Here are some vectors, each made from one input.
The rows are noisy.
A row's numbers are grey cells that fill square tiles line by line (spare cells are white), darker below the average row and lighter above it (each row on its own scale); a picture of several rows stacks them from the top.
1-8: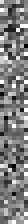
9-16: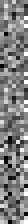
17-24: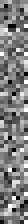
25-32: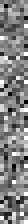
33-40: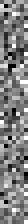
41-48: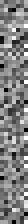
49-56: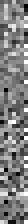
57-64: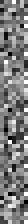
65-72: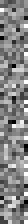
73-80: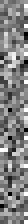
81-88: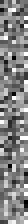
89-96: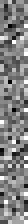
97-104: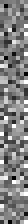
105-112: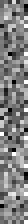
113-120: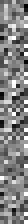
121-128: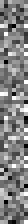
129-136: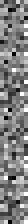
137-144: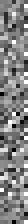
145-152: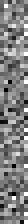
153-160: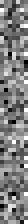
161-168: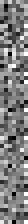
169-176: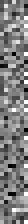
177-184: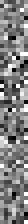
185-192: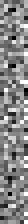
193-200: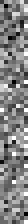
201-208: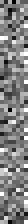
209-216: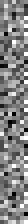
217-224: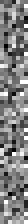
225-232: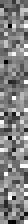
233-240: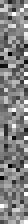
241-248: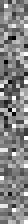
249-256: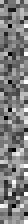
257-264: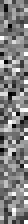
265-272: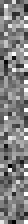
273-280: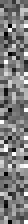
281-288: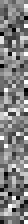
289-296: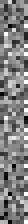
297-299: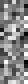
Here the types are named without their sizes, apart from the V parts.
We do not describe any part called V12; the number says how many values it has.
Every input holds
a list of items, each a true/false value and a value of V12.
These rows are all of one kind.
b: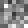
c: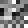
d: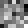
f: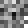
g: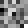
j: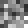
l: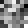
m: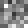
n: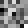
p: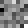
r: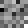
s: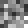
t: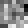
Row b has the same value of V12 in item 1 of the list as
g, m and n.
